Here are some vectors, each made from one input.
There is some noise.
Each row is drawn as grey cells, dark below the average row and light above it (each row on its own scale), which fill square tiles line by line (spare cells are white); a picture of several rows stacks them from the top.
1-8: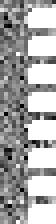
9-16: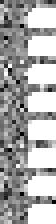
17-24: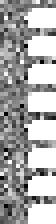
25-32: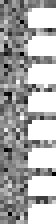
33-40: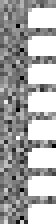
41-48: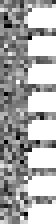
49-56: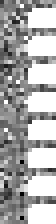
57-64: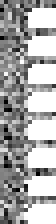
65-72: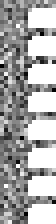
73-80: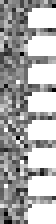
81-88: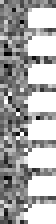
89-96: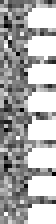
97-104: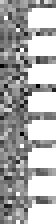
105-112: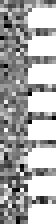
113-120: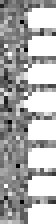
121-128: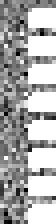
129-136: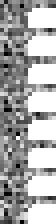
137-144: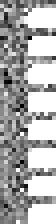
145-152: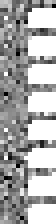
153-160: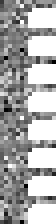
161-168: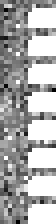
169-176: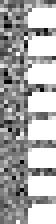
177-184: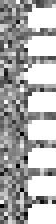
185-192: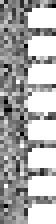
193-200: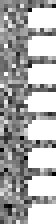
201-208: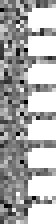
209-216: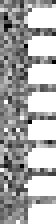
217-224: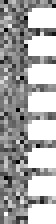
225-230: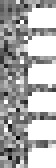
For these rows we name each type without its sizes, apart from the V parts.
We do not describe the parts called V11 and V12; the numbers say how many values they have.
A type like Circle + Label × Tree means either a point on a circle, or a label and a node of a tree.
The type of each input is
(Bool × Bool × Bool + V11) × V12 + Line.
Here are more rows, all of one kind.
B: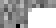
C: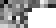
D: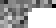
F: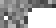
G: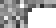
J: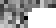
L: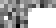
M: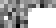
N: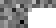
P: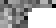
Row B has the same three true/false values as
L and M.
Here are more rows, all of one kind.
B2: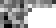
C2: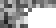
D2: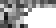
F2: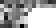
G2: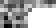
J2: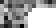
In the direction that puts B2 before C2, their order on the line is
B2, G2, J2, F2, D2, C2.
